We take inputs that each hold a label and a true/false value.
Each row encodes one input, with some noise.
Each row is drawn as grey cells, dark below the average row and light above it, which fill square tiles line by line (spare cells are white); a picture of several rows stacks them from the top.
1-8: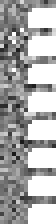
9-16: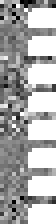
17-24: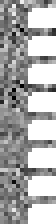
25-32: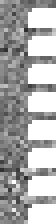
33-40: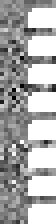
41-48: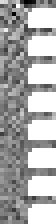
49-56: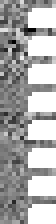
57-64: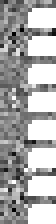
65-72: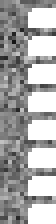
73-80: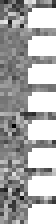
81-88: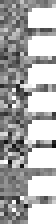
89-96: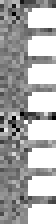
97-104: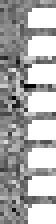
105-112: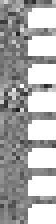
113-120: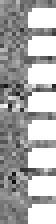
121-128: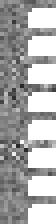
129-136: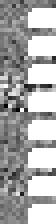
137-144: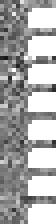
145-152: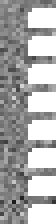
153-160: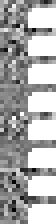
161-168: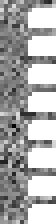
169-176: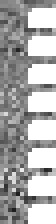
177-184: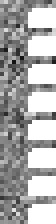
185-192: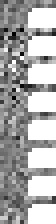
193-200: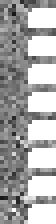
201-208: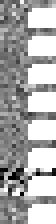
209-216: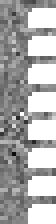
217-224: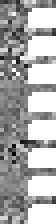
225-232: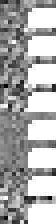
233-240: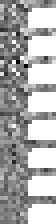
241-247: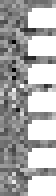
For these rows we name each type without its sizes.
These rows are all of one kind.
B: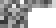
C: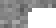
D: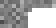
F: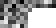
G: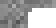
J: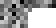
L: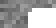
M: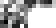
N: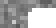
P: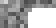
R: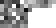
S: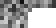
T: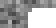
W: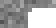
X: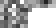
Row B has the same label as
C, P, W and X.
